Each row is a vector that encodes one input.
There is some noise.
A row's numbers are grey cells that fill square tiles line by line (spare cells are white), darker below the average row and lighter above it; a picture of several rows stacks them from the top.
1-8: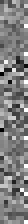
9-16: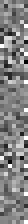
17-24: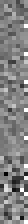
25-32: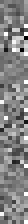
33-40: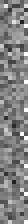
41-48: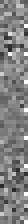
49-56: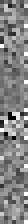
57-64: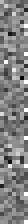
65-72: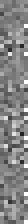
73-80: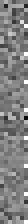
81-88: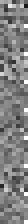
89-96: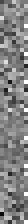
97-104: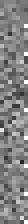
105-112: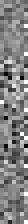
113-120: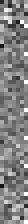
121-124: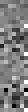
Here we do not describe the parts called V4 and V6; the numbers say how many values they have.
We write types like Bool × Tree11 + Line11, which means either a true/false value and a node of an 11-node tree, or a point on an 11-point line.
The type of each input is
(Bool × V4 + V6) × Line5.
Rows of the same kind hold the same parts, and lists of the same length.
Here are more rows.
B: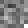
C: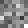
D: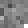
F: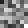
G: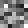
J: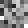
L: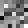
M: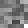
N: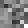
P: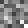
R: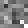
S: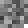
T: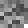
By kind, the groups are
B, D, G, J, M, N, S
C, F, L, P, R, T

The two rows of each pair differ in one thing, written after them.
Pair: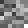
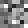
the value of V4
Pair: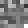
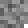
the place on the 5-point line
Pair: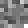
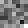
the place on the 5-point line
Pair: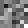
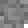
the true/false value
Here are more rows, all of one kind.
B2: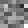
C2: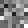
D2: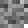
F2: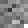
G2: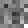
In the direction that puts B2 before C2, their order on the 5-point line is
D2, B2, C2, G2, F2.
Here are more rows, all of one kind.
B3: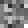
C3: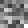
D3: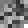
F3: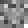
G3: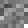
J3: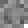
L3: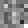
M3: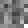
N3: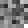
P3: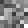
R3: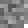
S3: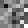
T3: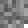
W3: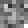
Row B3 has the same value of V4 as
D3, G3, T3 and W3.
